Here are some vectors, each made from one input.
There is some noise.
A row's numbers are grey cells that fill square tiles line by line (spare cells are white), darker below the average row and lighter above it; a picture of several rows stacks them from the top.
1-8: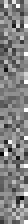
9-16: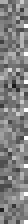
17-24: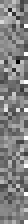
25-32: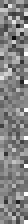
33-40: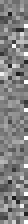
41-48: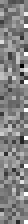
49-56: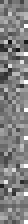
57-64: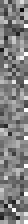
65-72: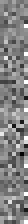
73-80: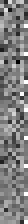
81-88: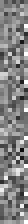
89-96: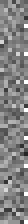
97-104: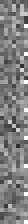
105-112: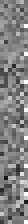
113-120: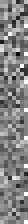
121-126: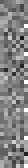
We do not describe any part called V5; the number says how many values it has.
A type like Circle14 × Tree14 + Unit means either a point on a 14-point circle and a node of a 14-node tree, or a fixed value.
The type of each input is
List2(Line4 × (Line4 + V5)).
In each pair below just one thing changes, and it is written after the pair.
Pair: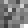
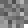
the place on the 4-point line in item 2 of the list
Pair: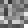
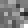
the value of V5 in item 2 of the list
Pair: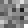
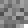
the value of V5 in item 2 of the list
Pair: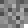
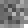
the value of V5 in item 2 of the list
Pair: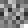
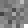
the value of V5 in item 2 of the list
